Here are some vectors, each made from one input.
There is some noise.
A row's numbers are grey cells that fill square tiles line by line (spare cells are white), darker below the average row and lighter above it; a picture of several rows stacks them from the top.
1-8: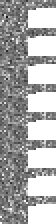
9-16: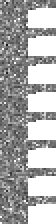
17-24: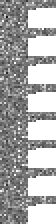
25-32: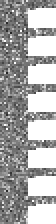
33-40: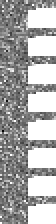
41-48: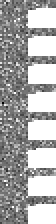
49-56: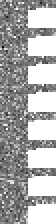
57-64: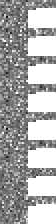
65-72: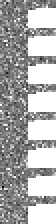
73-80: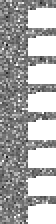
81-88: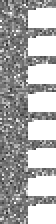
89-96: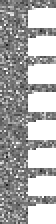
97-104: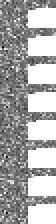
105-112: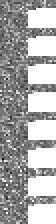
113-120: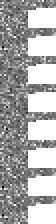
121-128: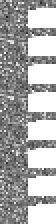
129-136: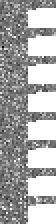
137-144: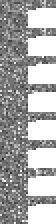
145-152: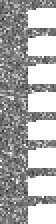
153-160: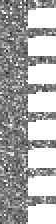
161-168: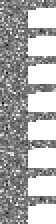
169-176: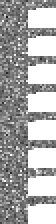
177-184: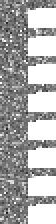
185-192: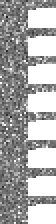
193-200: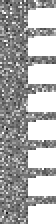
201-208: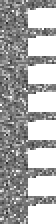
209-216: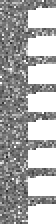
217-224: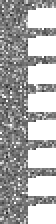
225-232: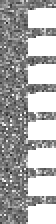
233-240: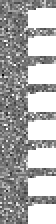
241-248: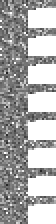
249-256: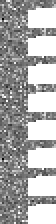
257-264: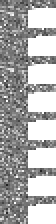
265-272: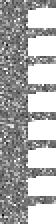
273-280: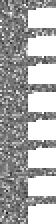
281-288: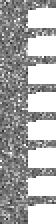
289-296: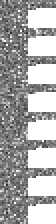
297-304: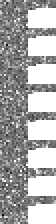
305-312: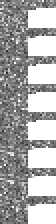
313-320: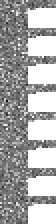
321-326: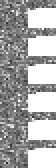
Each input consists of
either a point on a 10-point circle, or three true/false values.
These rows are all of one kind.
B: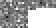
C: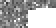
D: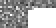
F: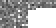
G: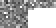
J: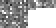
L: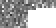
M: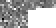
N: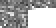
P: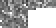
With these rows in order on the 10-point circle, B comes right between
C and F.
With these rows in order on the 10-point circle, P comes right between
J and N.
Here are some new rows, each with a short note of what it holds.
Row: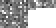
a point on a 10-point circle
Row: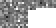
a point on a 10-point circle
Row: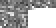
a point on a 10-point circle
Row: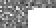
a point on a 10-point circle
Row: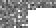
a point on a 10-point circle
